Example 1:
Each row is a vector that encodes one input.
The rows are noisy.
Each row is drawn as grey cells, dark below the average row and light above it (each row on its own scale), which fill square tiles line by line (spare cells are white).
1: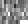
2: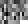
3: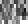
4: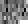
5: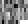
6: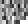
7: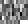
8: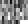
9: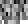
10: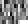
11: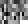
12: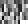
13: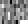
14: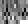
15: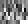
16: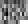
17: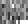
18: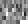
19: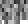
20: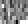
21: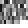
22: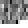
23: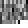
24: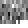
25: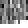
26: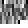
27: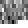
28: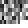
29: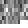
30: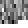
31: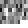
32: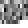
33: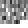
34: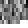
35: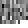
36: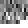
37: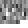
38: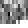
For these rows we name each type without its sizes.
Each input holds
either a point on a line, or three true/false values.
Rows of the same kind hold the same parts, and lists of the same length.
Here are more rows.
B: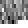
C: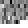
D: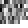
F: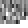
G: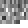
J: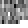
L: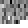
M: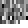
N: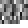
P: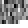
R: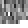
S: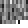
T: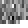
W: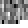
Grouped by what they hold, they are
B, M, N, S, T
C, D, F, G, J, L, P, R, W

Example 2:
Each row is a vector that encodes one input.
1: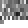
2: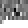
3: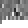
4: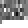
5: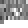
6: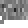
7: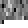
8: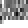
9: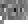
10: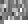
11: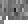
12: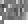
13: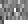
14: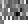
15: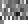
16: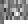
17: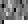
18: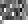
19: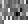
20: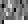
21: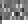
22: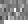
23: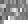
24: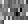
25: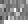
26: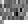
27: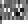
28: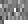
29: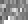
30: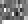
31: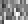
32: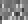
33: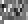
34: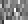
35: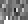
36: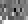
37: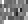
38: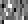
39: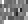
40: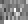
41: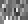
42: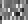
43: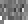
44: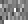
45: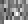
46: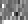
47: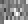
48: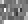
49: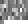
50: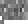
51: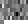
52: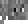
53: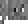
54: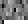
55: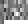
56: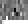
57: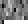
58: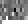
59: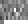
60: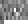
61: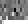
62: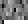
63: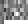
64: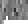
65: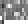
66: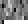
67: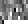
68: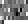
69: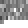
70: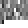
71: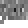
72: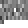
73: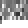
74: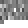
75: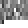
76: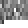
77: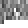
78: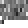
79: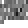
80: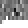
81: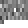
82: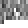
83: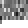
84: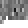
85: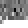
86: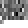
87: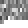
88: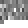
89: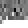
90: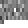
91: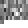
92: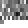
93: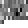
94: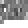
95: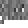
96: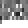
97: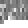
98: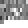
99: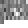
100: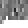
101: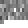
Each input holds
a list of up to two points on a 6-point line.
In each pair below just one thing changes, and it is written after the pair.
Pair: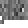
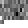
the place on the 6-point line in item 1 of the list
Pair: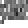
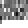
the place on the 6-point line in item 2 of the list
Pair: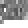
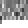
the place on the 6-point line in item 1 of the list
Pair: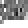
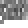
the place on the 6-point line in item 1 of the list
